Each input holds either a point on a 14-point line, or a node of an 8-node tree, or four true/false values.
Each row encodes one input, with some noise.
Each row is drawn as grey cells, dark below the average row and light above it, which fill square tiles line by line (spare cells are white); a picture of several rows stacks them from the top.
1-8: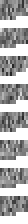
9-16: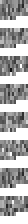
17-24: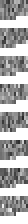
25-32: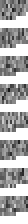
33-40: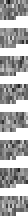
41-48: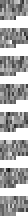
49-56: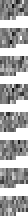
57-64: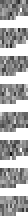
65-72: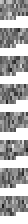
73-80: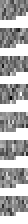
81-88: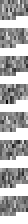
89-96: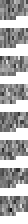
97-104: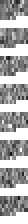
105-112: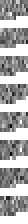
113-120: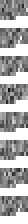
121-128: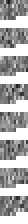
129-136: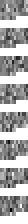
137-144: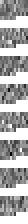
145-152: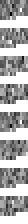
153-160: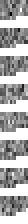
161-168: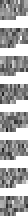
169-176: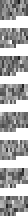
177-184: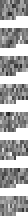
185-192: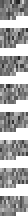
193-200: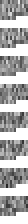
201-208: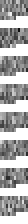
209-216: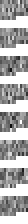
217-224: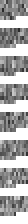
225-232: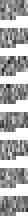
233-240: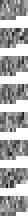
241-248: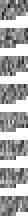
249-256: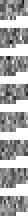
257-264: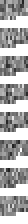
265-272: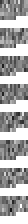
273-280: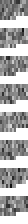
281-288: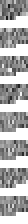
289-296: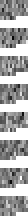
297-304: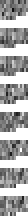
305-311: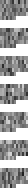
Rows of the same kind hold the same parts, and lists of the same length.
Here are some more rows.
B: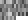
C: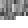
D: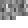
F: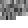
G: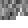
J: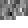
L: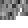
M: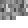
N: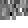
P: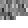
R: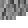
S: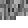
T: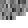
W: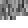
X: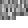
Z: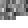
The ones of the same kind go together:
B, C, D, M, P, S, W, X, Z
F, R, T
G, J, L, N

